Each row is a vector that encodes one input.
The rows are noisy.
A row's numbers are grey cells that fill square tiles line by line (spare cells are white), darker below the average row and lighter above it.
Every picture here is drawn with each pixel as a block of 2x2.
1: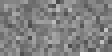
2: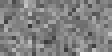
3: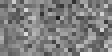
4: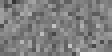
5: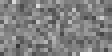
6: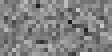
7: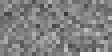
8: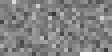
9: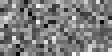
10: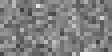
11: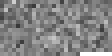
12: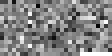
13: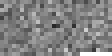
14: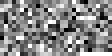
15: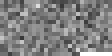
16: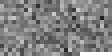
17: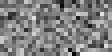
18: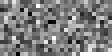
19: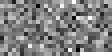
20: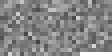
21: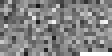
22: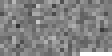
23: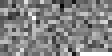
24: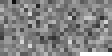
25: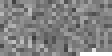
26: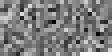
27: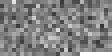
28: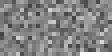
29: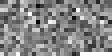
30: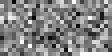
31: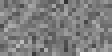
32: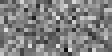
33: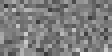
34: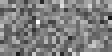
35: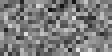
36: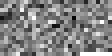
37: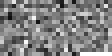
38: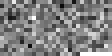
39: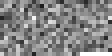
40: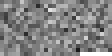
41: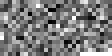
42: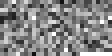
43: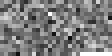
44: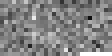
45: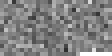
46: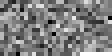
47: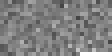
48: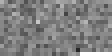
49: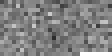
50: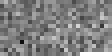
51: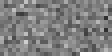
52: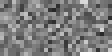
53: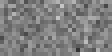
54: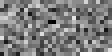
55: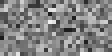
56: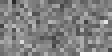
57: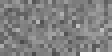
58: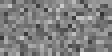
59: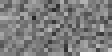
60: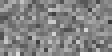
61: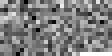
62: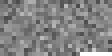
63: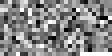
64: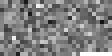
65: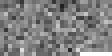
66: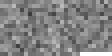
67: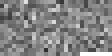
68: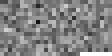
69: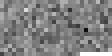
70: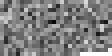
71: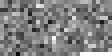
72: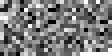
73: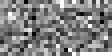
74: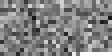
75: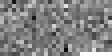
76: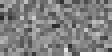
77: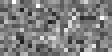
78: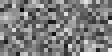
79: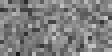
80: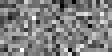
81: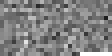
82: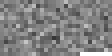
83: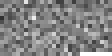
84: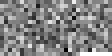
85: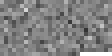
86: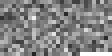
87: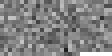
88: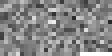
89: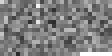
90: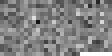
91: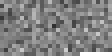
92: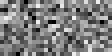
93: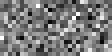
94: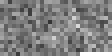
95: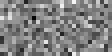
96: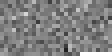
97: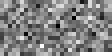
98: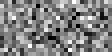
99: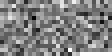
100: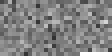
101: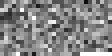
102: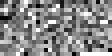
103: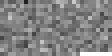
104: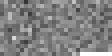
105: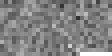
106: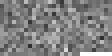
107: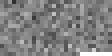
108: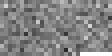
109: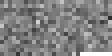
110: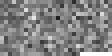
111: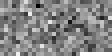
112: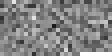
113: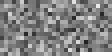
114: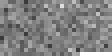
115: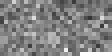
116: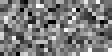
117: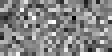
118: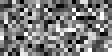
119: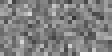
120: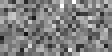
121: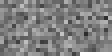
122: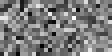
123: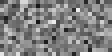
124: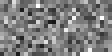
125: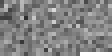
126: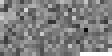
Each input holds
a point on a 7-point line, together with either a point on a 9-point circle, or a point on an 11-point line.
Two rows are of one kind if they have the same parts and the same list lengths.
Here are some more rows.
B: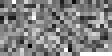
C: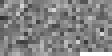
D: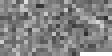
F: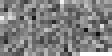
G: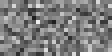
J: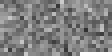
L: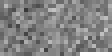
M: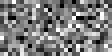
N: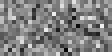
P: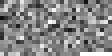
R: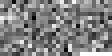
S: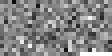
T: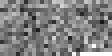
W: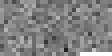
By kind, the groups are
B, C, G, L, P, T
D, F, J, M, N, R, S, W

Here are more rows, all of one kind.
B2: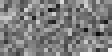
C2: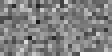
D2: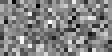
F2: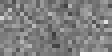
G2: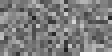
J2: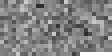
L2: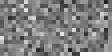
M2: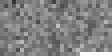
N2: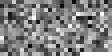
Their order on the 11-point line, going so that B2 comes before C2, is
F2, M2, D2, G2, N2, B2, J2, L2, C2.
